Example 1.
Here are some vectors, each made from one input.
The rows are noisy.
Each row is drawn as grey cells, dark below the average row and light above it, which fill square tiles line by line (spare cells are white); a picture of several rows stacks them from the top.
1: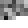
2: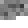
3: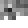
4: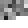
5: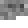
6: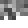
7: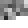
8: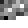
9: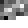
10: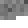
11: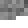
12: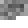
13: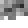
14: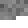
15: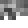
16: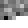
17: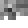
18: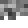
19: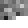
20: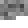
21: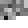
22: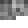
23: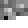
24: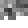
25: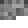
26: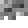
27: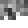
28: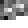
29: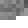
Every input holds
a point on each of two 3-point lines.
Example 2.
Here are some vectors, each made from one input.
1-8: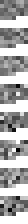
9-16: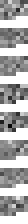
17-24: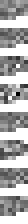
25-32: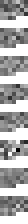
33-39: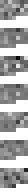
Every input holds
a node of an 8-node tree.
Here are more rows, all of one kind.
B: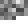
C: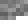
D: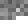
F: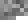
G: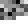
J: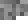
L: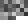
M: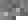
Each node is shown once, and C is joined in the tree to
B and J.
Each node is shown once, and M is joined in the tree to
D and J.
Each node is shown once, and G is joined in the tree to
F.
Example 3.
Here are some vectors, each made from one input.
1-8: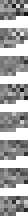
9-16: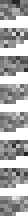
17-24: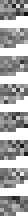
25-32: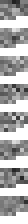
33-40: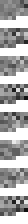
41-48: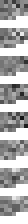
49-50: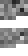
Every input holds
a point on a 3-point line and a point on a 5-point line.
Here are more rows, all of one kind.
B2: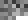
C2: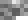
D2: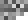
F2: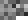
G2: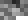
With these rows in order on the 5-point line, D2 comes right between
B2 and C2.
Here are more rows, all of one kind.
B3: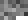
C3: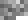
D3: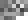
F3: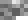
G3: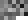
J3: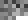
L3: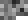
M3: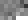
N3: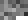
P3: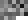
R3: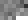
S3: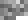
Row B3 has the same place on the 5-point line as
G3, N3 and P3.
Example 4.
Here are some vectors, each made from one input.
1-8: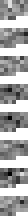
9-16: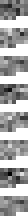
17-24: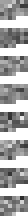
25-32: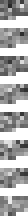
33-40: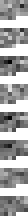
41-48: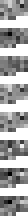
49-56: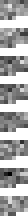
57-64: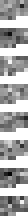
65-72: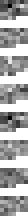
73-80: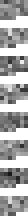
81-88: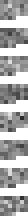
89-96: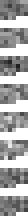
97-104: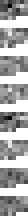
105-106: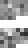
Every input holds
a point on each of two 5-point lines.
